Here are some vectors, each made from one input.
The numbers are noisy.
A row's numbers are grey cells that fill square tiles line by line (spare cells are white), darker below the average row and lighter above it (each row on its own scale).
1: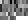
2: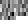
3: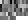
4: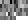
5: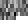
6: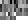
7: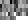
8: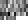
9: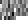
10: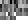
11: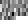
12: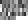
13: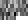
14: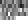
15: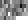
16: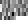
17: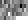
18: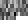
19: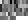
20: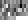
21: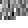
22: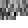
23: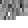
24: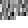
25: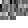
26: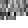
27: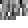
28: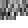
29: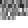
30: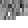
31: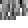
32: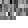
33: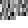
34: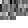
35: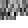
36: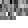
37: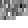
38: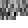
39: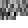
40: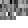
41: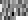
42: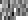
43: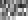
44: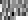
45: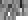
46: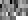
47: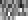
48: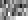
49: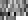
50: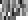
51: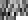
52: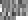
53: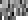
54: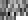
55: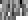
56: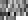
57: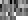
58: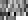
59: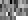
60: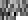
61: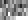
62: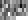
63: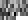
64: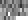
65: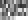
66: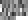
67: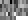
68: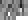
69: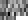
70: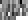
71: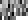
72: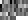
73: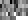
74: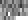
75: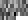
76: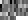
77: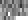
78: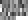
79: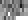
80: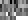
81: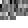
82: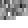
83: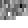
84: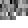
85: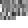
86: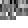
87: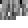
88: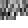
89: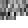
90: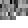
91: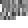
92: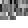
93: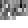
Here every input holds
either a point on each of two 4-point lines, or a point on a 5-point line and a true/false value.
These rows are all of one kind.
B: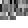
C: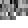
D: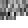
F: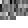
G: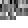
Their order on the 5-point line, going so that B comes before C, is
F, B, G, D, C.
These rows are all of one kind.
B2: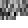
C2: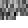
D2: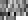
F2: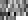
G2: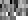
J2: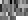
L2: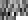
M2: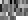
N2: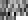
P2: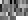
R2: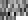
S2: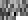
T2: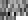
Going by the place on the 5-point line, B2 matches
J2, M2, P2 and S2.
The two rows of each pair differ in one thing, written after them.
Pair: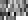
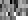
the true/false value
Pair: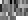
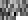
the true/false value
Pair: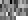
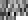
the true/false value
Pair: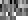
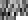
the true/false value
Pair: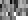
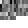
the place on the 5-point line
